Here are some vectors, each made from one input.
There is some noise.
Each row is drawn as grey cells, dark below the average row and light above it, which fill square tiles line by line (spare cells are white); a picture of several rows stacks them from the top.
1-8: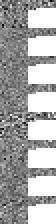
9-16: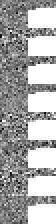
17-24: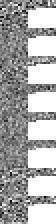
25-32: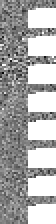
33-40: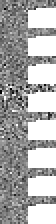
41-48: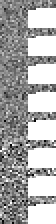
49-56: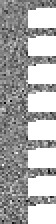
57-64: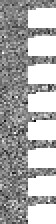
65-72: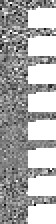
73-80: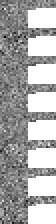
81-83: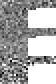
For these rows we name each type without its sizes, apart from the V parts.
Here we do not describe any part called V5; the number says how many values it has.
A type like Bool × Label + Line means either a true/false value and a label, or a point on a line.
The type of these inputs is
(Bool × Bool × Bool × Bool + Unit) × V5 + Line.
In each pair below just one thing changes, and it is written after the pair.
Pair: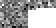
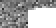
one of the four true/false values
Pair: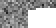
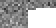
one of the four true/false values
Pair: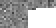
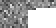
one of the four true/false values
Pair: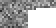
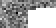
the value of V5
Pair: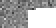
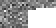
one of the four true/false values
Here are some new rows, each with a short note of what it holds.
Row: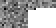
a value of V5
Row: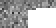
four true/false values and a value of V5
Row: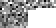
a point on a line
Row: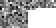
a point on a line
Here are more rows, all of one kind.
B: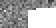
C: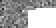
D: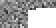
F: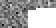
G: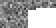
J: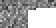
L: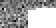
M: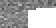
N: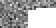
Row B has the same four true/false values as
J, L and N.
